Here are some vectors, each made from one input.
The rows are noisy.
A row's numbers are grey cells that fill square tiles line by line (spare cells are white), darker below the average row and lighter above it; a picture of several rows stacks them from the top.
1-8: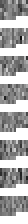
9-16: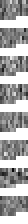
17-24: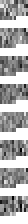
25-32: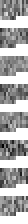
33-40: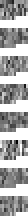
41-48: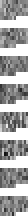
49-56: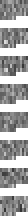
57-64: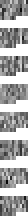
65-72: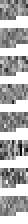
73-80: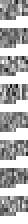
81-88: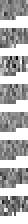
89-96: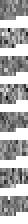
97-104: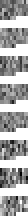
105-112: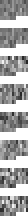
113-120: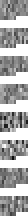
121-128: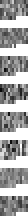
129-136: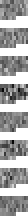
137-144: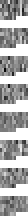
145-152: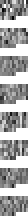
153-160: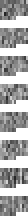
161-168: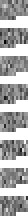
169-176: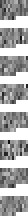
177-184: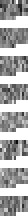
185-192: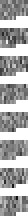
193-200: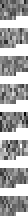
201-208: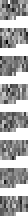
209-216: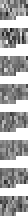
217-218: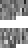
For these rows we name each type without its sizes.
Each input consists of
five true/false values.
